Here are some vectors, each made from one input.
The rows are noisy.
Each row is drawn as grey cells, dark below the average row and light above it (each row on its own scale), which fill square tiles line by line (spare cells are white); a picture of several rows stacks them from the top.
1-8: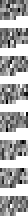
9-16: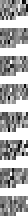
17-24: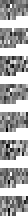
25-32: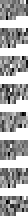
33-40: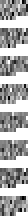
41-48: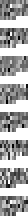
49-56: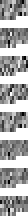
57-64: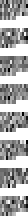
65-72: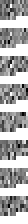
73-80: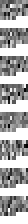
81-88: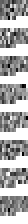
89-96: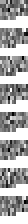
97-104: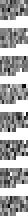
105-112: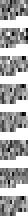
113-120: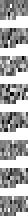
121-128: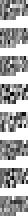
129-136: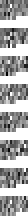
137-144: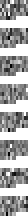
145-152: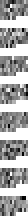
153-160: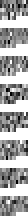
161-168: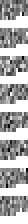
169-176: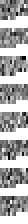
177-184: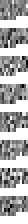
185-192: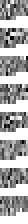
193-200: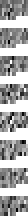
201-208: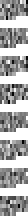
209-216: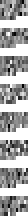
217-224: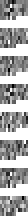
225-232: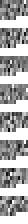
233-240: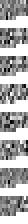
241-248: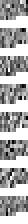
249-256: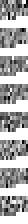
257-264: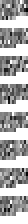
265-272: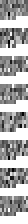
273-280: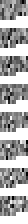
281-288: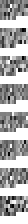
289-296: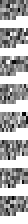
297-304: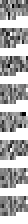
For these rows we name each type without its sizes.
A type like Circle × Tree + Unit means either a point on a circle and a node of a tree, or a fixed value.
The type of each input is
Bool × Bool × Bool + Label × Line × Line.
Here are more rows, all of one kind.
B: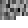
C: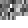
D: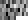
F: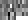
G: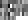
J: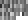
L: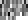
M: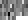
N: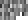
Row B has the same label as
G, J and N.
